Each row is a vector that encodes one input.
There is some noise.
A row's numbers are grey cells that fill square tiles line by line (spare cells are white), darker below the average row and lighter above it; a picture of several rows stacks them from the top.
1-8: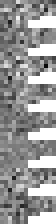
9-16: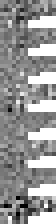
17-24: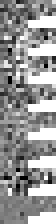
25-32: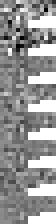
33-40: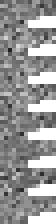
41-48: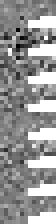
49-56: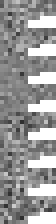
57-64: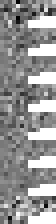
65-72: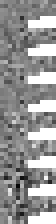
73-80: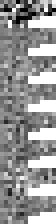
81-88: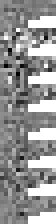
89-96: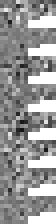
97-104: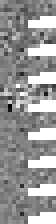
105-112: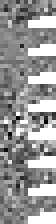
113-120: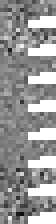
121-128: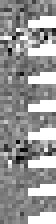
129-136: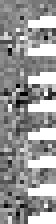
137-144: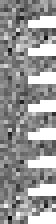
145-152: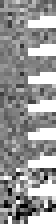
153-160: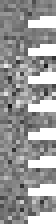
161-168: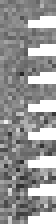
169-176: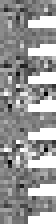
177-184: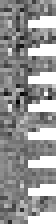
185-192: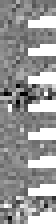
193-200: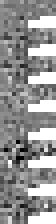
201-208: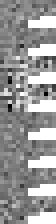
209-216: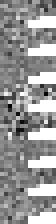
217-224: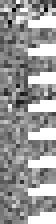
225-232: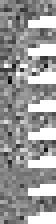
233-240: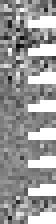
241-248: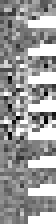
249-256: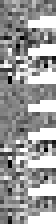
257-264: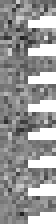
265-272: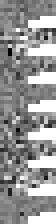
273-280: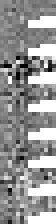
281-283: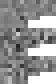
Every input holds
either a node of a 10-node tree, or a list of up to two points on an 11-point line.
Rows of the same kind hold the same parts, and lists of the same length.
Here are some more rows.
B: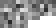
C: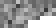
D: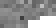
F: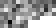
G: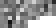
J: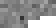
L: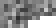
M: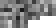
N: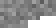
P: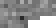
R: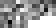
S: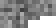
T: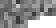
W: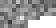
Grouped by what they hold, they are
B, D, J, L, N, P, R
C, F, M, S, W
G
T

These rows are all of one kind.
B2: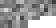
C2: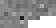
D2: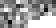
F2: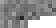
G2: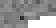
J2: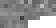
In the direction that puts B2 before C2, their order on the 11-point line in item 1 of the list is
G2, B2, J2, D2, C2, F2.
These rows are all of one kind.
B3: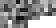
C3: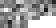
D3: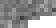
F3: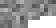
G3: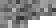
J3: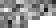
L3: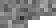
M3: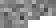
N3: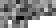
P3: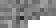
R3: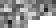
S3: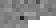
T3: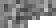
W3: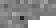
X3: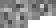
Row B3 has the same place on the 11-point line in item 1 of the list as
C3, F3, J3 and W3.
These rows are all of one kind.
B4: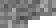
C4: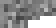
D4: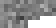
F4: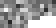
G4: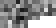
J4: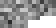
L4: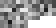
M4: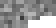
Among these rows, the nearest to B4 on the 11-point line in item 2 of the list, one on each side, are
J4 and L4.
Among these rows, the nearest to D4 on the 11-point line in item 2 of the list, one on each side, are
C4 and F4.
